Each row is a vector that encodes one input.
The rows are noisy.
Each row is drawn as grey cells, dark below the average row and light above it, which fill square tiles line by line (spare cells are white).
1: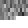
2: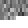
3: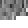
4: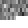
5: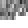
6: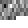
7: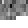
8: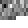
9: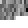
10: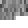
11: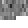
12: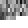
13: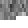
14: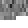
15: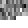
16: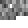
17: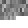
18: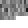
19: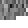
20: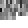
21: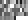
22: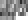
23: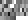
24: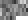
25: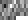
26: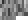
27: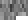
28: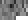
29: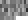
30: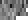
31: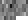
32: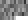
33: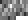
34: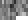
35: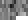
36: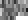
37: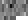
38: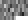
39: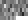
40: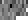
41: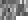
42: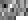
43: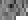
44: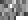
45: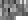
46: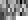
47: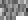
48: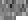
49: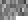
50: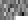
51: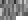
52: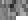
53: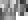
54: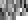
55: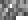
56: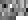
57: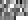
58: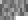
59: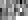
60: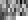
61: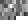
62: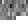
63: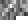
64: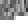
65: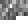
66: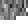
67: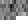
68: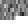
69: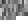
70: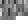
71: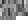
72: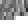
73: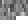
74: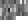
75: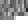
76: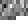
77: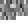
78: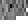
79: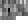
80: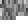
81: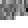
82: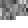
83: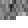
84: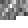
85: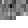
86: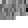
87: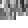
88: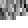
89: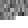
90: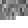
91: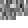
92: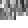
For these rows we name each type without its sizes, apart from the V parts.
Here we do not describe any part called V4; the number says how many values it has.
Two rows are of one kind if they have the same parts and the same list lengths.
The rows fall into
2 kinds.
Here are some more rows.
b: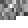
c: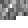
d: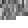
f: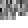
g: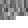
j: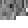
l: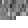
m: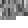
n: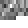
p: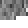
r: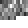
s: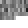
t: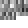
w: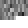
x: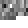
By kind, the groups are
b, c, d, g, j, l, m, n, p, r, s, w, x
f, t

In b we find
four true/false values and a value of V4.
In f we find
a label and a value of V4.
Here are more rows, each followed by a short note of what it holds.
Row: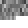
four true/false values and a value of V4
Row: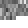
four true/false values and a value of V4
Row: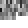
a label and a value of V4
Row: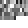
a label and a value of V4
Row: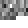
four true/false values and a value of V4
